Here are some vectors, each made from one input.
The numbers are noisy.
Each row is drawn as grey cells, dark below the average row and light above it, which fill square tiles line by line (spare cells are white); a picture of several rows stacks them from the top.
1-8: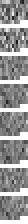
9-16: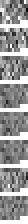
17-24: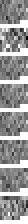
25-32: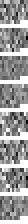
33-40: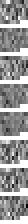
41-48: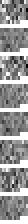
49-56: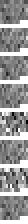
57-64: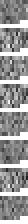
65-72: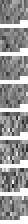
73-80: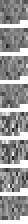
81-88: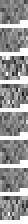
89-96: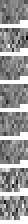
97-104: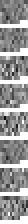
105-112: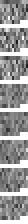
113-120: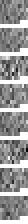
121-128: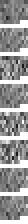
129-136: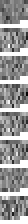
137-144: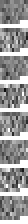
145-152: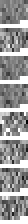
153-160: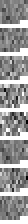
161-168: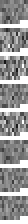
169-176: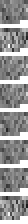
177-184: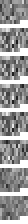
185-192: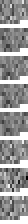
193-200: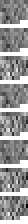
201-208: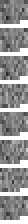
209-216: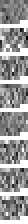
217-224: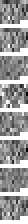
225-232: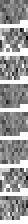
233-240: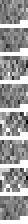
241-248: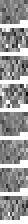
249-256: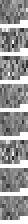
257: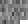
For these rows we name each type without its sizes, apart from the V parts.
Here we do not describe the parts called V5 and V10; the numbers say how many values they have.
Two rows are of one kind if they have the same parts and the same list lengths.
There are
2 kinds of row.
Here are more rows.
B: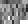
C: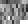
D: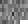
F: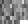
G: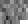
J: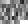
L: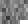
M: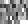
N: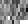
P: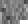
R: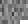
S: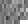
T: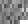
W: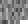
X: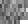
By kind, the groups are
B, C, D, F, G, L, N, P, R, S, T, W, X
J, M

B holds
a point on each of two lines, a true/false value and a value of V10.
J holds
a point on a line and a value of V5.
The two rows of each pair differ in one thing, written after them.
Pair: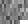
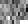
the place on one of the two lines
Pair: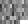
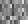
the true/false value
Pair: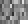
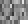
the value of V10
